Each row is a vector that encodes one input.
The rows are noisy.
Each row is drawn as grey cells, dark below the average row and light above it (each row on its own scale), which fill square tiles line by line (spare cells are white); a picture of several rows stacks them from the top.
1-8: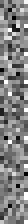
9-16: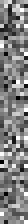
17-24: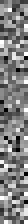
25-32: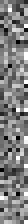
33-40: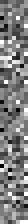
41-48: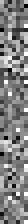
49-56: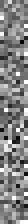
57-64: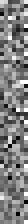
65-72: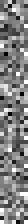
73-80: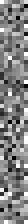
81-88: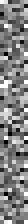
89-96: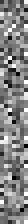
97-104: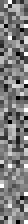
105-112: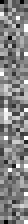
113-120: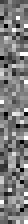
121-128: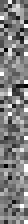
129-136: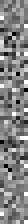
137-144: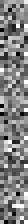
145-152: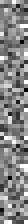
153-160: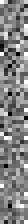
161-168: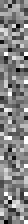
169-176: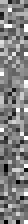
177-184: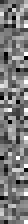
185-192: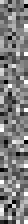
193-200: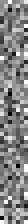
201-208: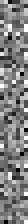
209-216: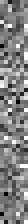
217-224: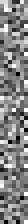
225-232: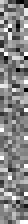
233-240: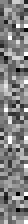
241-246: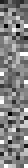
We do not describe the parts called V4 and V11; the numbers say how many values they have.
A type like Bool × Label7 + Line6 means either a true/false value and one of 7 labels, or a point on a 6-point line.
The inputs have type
(Bool × Bool × Bool + V11) × Line10 + V4.
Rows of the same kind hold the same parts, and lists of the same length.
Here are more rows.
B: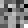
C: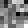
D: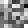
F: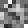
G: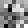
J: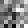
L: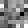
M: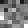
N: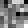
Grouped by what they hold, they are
B, D
C, L, N
F, G, J, M

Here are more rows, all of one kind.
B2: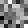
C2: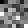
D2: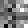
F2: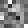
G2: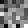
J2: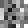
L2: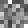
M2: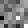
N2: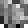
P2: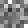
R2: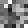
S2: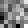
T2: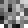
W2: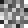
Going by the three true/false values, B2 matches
M2, N2, S2 and T2.
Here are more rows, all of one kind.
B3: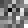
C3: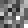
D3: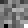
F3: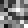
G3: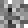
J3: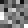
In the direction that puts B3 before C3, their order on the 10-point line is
G3, F3, B3, C3, D3, J3.
